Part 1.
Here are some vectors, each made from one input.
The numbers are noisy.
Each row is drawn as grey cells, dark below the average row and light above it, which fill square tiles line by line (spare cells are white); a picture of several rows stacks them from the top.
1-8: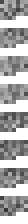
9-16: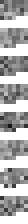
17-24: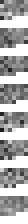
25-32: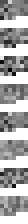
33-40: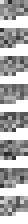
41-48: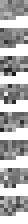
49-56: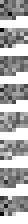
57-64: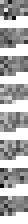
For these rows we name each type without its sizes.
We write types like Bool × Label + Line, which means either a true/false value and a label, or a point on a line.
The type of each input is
Circle.
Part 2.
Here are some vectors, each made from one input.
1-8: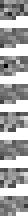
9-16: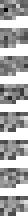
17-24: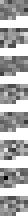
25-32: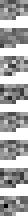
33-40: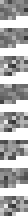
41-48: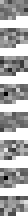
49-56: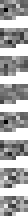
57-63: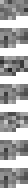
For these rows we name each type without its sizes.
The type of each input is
Tree.
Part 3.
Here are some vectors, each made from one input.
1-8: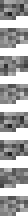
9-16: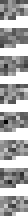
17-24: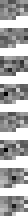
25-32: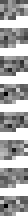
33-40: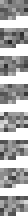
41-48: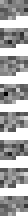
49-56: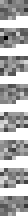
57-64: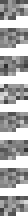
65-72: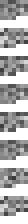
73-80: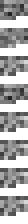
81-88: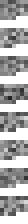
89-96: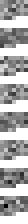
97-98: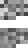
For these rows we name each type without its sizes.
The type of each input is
Tree.
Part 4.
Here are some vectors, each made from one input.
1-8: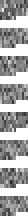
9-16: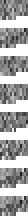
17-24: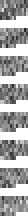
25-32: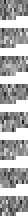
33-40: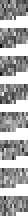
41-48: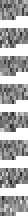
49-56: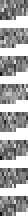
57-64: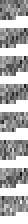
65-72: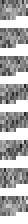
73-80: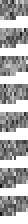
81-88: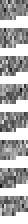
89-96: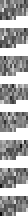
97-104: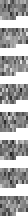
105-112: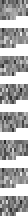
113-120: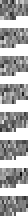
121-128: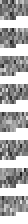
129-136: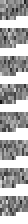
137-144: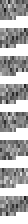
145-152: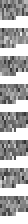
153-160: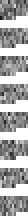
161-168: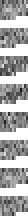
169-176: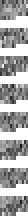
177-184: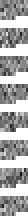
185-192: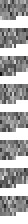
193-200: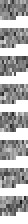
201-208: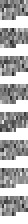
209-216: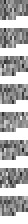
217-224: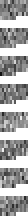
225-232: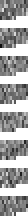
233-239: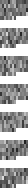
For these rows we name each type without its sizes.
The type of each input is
Circle.
